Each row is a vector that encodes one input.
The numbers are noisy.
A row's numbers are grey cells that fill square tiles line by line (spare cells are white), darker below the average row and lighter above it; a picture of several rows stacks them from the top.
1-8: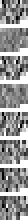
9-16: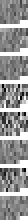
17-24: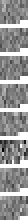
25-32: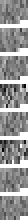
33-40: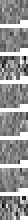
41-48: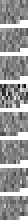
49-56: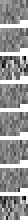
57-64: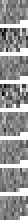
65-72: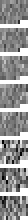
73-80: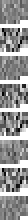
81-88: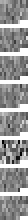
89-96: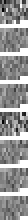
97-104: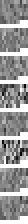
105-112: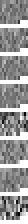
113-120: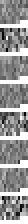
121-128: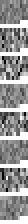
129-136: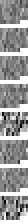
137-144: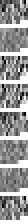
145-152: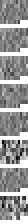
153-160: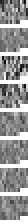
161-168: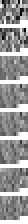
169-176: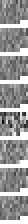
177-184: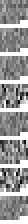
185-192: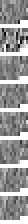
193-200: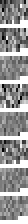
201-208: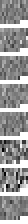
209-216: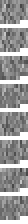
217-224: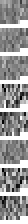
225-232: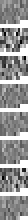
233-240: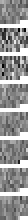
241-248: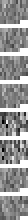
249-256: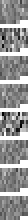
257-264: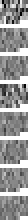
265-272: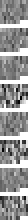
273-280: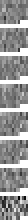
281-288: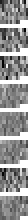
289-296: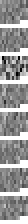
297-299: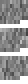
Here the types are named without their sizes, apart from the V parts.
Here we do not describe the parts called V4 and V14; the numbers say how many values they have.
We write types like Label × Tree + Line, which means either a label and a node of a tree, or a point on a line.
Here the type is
Bool × Bool × Bool × Bool × Bool × V4 + Circle + V14.
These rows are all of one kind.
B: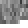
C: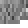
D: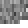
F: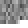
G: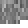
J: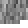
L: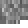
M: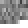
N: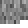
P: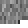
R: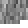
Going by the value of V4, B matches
G, J, P and R.
